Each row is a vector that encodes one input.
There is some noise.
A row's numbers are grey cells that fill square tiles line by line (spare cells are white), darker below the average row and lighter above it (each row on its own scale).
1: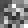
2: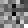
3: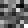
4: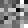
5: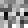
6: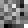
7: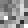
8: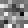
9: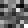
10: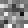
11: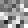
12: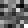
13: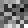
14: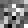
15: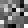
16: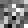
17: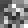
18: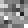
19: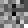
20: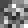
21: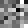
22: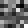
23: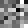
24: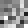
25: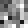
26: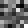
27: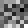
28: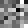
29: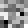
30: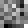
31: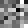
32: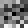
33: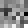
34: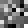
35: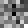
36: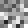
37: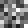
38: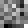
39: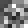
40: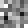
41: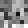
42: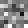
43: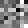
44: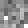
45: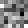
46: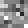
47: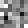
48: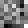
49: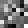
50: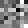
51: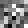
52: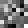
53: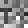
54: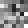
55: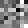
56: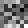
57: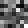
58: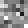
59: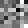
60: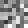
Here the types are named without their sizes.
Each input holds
a list of points on a line.
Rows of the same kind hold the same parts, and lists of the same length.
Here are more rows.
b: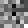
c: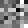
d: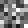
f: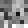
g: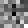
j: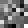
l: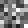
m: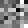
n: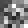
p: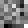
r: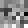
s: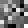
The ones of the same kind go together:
b, f, g, r
c, m
d, j, l, n, p, s

